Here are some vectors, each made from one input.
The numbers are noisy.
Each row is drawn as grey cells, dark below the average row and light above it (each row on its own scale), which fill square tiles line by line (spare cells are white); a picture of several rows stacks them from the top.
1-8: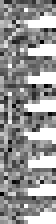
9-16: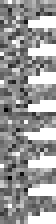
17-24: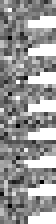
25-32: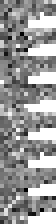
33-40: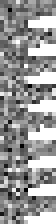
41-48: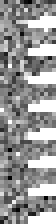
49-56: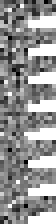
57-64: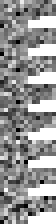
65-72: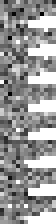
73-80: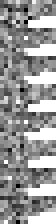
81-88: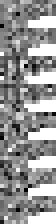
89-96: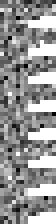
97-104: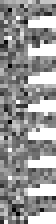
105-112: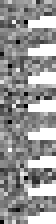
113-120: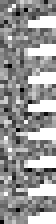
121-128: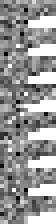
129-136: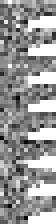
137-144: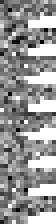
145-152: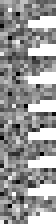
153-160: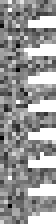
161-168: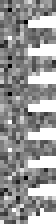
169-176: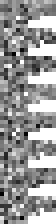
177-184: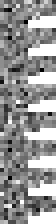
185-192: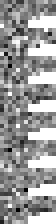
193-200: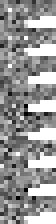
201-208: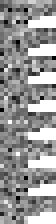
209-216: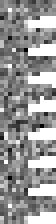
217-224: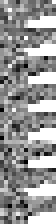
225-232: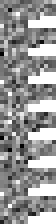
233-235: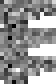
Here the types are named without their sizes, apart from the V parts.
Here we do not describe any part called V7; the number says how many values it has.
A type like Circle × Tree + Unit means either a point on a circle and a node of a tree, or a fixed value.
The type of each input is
Bool × (Tree + V7).
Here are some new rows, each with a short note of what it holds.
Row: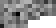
a node of a tree and a true/false value
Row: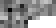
a node of a tree and a true/false value
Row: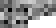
a node of a tree and a true/false value
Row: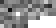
a true/false value and a value of V7
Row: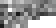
a node of a tree and a true/false value
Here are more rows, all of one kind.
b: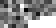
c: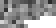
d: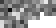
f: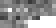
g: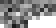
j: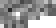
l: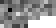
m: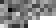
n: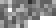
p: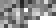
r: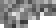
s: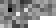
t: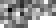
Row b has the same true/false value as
c, f and n.
